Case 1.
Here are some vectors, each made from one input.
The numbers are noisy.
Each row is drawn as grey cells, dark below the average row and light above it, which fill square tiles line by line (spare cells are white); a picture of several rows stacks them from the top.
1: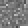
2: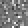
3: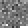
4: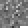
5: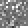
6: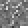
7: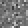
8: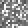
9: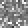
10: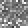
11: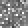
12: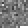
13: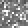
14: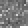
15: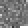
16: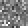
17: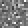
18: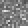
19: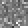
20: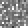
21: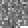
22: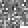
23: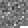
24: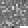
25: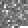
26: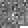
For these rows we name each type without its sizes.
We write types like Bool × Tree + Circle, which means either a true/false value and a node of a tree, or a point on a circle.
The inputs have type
Bool × Bool × Bool.
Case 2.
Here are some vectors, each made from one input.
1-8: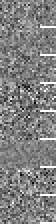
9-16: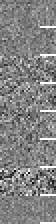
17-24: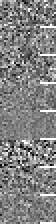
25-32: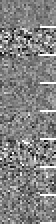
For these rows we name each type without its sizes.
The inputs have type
Label.
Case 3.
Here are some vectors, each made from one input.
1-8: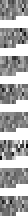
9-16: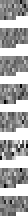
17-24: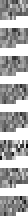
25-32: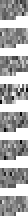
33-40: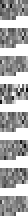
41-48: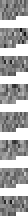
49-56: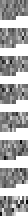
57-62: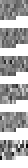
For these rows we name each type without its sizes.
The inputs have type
Tree + Unit.
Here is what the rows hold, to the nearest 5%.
About 10% of them hold a fixed value. The rest hold a node of a tree.
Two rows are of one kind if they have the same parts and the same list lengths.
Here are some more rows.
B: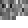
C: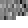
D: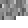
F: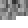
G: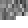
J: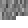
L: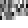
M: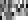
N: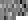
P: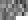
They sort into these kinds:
B, C, D, F, G, J, N, P
L, M

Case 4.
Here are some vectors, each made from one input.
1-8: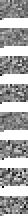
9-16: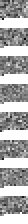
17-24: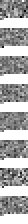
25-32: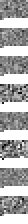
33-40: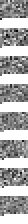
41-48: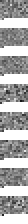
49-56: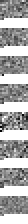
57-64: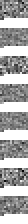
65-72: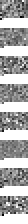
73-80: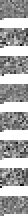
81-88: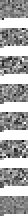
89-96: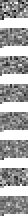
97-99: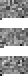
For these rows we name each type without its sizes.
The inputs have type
Bool × Bool × Bool × Bool.
